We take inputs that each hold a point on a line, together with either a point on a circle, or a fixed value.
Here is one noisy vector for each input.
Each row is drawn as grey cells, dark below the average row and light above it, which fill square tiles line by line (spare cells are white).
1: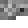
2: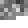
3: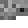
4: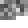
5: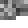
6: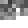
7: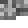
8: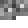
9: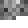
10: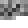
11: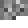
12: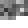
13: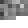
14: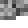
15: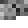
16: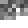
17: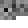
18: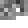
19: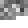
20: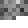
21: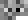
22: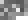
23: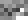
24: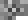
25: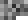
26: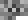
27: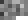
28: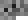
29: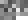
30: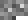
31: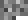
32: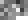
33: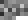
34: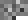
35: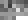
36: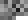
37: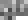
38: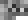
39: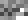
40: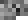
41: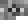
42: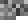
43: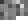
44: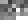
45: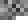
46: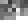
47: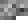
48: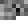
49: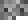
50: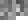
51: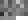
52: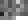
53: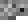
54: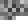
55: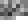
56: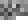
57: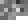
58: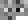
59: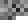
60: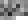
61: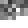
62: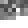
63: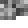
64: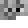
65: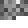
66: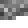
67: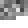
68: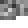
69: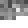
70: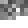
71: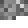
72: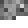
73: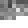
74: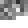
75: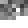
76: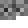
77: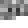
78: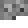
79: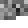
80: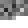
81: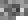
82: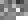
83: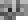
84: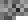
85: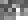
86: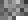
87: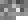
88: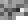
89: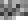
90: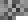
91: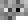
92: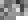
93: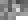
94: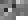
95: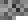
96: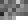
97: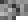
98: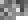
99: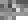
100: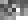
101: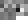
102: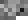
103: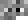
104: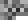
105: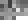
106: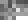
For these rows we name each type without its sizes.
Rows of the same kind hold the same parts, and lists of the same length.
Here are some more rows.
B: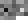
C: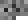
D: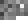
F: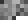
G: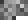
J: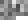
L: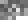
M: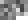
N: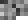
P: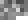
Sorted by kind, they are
B, C, D, F, G, J, N
L, M, P

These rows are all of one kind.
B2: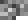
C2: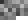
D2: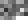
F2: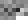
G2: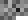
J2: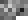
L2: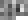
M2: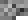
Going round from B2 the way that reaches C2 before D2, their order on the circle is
B2, M2, J2, C2, L2, F2, D2, G2.
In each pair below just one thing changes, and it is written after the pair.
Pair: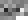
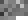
the place on the circle
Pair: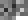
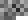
the place on the line
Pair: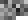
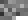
the place on the circle
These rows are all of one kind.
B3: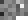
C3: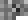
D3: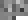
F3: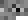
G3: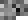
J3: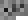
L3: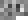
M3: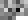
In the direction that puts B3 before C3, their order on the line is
J3, D3, B3, L3, F3, G3, M3, C3.
